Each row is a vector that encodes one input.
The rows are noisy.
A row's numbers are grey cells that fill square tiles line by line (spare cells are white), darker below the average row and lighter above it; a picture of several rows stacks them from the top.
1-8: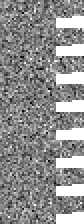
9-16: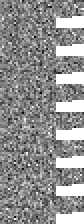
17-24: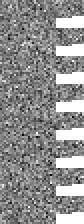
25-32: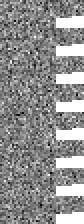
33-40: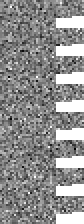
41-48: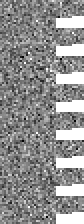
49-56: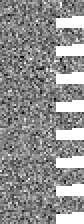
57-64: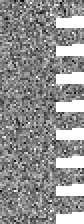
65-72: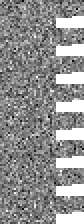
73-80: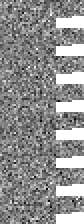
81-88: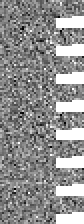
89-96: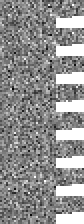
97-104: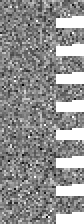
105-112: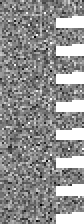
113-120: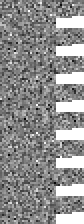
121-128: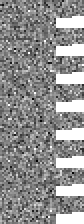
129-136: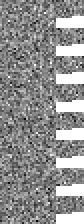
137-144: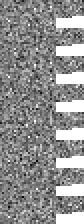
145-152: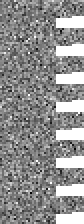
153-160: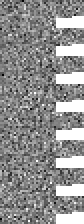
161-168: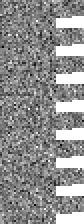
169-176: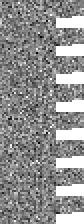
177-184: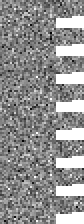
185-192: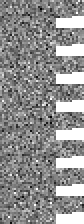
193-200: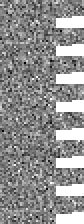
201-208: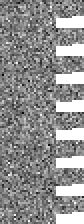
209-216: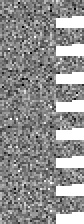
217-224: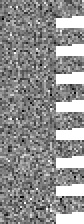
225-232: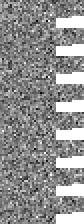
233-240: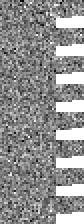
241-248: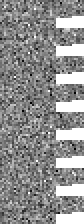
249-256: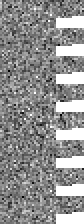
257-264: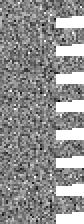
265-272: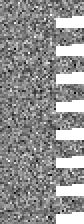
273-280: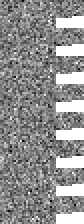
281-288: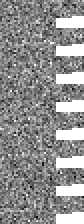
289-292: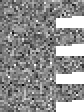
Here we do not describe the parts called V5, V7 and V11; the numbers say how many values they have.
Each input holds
either a true/false value, a value of V5, a value of V7 and a value of V11, or a list of up to three points on a 6-point circle.
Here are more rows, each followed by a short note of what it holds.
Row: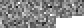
a list of three items
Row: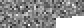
a list of three items
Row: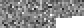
a list of three items
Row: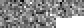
the empty list
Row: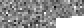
a list of three items
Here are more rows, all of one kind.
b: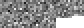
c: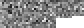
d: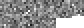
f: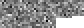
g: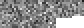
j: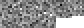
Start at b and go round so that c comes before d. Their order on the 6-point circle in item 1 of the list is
b, j, c, f, g, d.
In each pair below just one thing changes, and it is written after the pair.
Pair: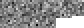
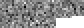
the true/false value
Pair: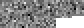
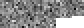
the value of V7
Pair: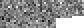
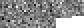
the value of V7
